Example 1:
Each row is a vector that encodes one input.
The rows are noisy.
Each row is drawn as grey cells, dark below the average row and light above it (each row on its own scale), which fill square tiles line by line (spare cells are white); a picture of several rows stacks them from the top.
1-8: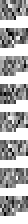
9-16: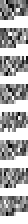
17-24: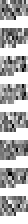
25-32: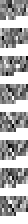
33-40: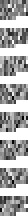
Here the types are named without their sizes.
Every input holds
two labels.
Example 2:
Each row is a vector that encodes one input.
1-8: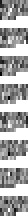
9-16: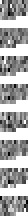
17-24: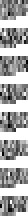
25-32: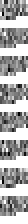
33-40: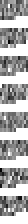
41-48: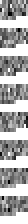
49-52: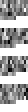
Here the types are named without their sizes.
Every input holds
either a point on a circle, or a node of a tree.
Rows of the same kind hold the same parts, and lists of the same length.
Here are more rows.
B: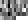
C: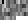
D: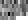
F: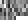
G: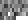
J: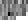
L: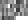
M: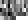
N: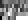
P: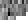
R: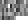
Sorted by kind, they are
B, C, D, F, J, M, P
G, L, N, R

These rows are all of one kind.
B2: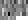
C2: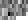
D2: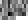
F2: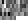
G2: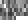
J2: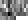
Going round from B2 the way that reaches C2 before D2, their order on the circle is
B2, C2, D2, J2, G2, F2.
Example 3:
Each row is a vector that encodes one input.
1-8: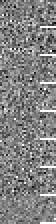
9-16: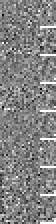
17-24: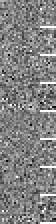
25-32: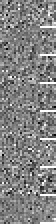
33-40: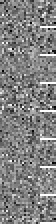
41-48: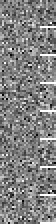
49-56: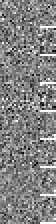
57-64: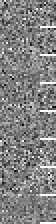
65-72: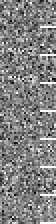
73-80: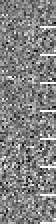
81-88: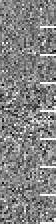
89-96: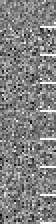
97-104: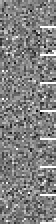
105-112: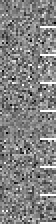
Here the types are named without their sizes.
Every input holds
either a point on a circle, or a point on a line.
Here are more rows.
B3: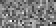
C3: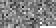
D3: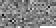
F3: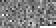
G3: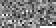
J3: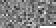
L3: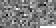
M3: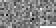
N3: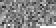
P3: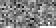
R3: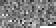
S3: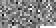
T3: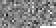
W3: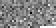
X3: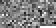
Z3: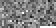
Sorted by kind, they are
B3, F3, G3, J3, R3, X3, Z3
C3, D3, L3, M3, N3, P3, S3, T3, W3

